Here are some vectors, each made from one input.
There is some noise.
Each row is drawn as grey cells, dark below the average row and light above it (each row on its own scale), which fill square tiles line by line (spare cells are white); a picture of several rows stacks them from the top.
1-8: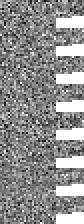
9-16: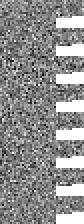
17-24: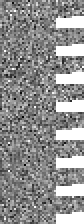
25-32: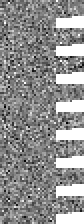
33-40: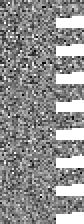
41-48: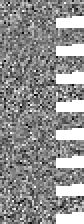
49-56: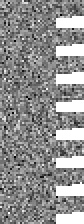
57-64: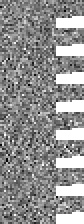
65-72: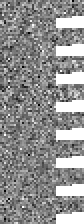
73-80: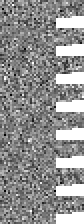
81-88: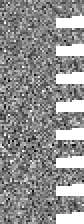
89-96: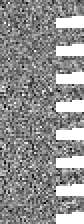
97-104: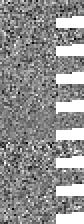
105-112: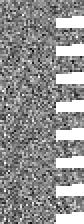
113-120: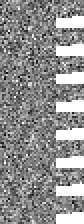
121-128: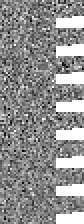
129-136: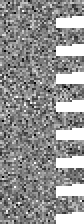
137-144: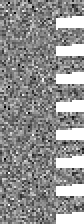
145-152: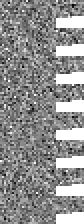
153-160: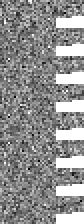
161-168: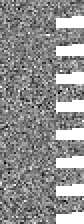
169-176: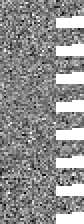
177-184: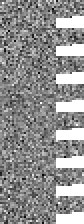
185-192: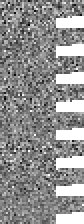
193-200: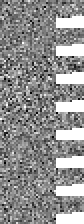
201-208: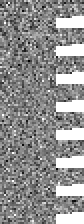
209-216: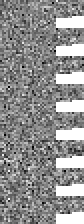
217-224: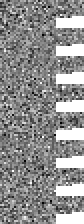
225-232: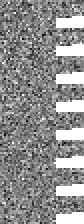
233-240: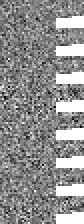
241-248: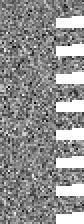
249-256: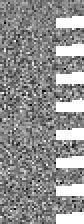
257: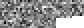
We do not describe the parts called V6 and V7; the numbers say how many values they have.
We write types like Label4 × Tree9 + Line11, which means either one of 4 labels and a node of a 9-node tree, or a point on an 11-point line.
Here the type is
(Bool × Circle9 + V6) × (Circle10 + V7).
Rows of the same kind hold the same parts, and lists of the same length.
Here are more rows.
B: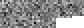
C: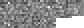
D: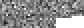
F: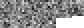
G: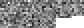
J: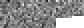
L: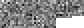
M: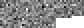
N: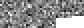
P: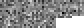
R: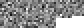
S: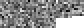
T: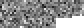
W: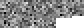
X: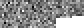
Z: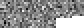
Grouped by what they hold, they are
B, J, L, N, S
C, W, Z
D, G, P
F, M, R, T, X

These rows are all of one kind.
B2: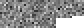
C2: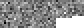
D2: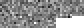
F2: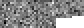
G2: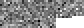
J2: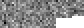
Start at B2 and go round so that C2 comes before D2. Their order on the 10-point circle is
B2, C2, G2, J2, F2, D2.
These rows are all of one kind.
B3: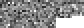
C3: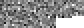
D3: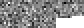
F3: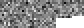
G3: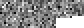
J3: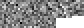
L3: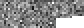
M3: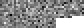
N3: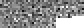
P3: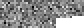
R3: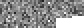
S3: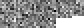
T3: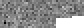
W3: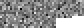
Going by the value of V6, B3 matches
C3, G3 and W3.
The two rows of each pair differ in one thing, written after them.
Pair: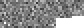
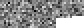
the place on the 9-point circle
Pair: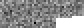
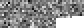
the true/false value
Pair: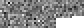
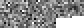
the value of V7
